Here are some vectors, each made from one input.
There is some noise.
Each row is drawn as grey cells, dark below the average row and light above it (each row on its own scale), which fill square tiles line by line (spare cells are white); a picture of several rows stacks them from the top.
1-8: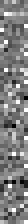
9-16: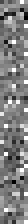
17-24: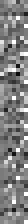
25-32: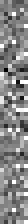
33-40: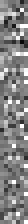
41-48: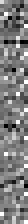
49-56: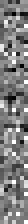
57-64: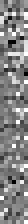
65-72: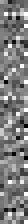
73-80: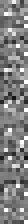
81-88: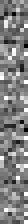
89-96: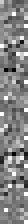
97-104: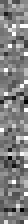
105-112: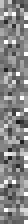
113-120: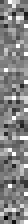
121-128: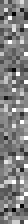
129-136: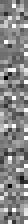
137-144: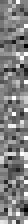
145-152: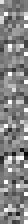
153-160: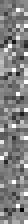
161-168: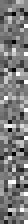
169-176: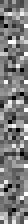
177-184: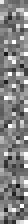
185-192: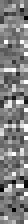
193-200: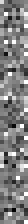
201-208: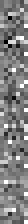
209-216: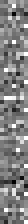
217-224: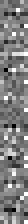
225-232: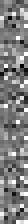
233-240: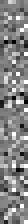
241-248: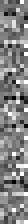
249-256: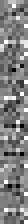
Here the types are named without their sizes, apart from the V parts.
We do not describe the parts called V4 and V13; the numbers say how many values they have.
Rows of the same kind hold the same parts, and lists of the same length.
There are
3 kinds of row.
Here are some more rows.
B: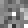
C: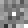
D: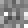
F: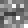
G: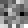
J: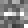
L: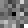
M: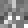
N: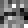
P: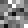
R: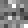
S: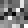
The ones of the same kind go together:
B, C, D, J
F, G, M, P, R
L, N, S

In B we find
a value of V13.
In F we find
a true/false value and a value of V4.
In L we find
a point on a line and a true/false value.
